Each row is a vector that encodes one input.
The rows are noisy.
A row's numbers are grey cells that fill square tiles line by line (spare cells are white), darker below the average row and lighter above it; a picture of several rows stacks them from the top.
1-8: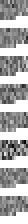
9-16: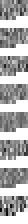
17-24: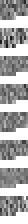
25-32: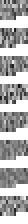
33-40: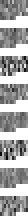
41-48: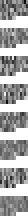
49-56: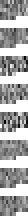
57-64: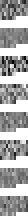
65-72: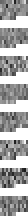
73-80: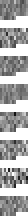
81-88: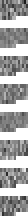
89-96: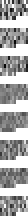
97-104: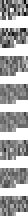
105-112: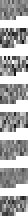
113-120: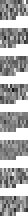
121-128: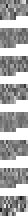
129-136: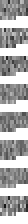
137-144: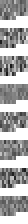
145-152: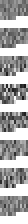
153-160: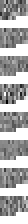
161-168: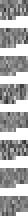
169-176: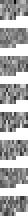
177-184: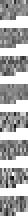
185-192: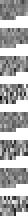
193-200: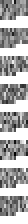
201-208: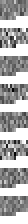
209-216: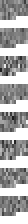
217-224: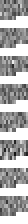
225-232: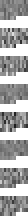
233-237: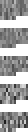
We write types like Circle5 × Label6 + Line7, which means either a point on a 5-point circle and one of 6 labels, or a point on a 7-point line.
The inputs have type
Label6 + Line11.
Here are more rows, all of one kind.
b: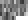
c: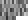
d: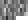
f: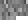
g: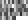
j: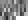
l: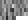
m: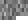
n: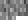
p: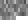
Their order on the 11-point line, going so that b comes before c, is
f, p, n, j, g, b, c, m, d, l.
